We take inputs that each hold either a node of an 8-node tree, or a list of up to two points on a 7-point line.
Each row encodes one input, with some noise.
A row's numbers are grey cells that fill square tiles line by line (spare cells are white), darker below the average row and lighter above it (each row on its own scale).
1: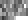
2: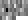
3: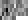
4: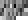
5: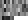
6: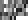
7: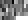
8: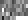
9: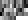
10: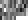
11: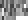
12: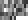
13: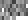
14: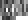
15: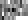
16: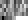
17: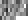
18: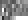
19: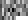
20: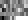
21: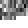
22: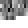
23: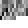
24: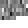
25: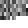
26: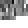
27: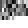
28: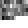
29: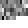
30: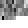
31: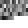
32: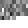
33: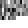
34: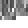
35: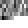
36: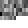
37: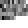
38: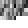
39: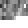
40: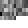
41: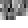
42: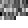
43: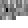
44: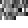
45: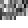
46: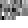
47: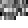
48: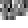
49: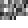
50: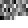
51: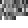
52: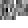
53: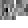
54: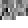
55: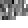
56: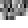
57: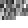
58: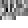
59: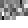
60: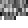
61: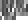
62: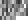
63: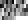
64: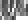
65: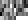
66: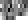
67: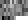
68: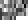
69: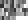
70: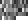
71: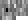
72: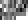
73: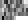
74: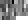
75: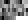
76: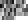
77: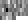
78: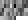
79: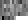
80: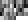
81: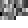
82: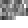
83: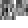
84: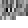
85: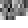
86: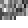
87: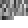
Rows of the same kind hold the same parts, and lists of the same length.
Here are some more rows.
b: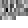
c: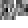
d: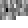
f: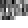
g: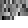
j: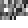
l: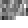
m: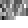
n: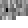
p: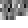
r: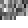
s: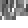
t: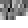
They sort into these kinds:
b, c, d, n, s
f, g, l, m
j, r
p, t

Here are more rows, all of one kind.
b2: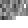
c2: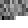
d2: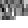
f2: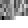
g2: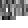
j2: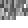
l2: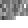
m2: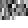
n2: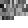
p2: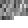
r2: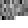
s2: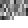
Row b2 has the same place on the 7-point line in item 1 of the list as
f2, l2, p2 and s2.
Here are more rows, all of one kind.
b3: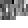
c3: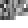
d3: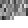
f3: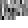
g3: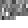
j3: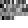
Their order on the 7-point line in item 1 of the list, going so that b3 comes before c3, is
f3, g3, b3, j3, c3, d3.
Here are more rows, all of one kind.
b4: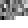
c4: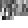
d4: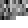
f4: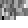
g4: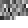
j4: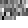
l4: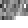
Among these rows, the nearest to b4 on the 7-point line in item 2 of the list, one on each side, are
f4 and j4.
